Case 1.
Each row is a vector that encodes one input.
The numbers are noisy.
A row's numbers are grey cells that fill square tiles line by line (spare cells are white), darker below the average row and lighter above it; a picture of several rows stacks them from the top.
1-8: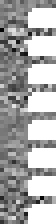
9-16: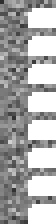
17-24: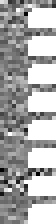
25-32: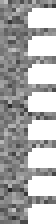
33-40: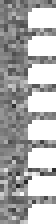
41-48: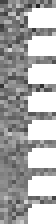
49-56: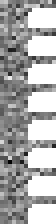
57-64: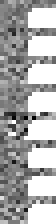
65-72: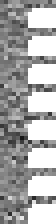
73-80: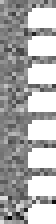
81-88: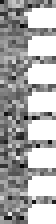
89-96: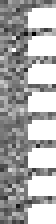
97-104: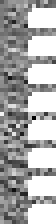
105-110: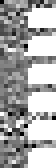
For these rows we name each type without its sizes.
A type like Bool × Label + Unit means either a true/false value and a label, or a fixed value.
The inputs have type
Line + Tree.
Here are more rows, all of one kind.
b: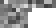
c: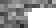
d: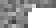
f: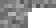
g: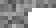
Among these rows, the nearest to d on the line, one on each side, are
f and g.
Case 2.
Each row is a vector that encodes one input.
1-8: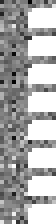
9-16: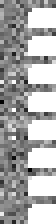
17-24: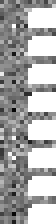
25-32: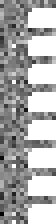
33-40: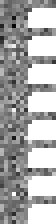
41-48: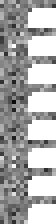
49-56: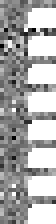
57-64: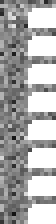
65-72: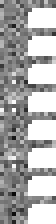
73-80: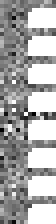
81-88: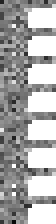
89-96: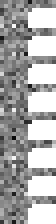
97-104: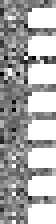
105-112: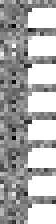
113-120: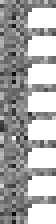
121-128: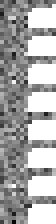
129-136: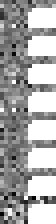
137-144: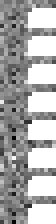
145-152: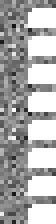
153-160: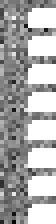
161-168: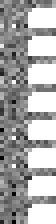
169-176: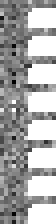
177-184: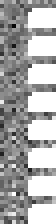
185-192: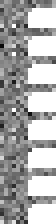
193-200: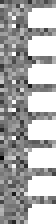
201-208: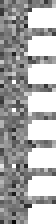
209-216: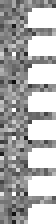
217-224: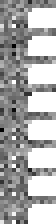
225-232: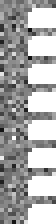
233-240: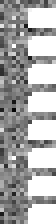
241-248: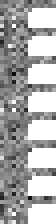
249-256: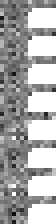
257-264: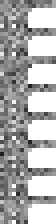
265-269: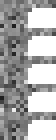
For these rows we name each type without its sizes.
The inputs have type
List(Line).
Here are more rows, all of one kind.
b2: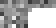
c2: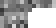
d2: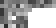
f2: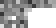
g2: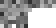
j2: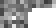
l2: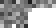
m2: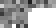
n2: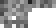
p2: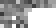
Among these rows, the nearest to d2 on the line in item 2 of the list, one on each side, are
g2 and j2.
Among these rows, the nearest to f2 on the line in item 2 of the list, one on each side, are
n2 and p2.
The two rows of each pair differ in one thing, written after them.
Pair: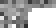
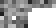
the place on the line in item 2 of the list
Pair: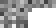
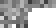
the place on the line in item 2 of the list
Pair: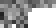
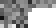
the place on the line in item 2 of the list
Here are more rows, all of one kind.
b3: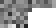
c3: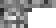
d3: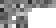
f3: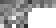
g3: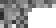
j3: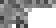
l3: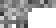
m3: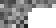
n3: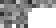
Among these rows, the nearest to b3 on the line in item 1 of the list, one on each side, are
c3 and m3.
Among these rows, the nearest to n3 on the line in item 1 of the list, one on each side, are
g3 and j3.
